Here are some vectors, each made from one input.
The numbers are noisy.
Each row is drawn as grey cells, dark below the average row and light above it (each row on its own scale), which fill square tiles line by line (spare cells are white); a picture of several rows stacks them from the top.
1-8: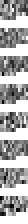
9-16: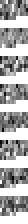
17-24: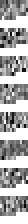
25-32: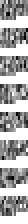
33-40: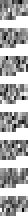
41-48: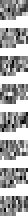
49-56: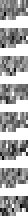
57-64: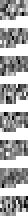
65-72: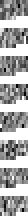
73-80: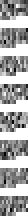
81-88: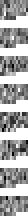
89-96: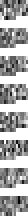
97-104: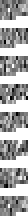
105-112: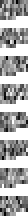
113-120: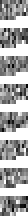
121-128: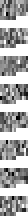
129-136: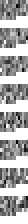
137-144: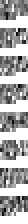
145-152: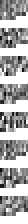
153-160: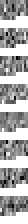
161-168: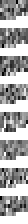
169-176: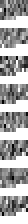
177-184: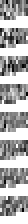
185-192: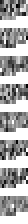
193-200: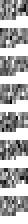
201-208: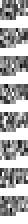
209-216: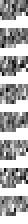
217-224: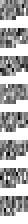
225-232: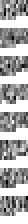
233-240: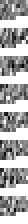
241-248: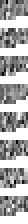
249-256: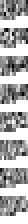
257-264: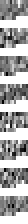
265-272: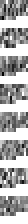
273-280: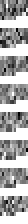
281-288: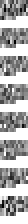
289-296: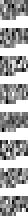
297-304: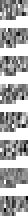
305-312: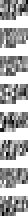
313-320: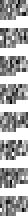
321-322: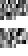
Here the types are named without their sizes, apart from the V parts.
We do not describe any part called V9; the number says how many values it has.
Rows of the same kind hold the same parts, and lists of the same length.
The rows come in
3 kinds.
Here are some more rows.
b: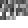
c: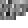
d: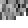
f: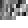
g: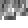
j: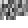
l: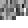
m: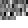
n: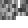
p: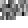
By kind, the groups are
b, m, n
c, f, g, j, p
d, l

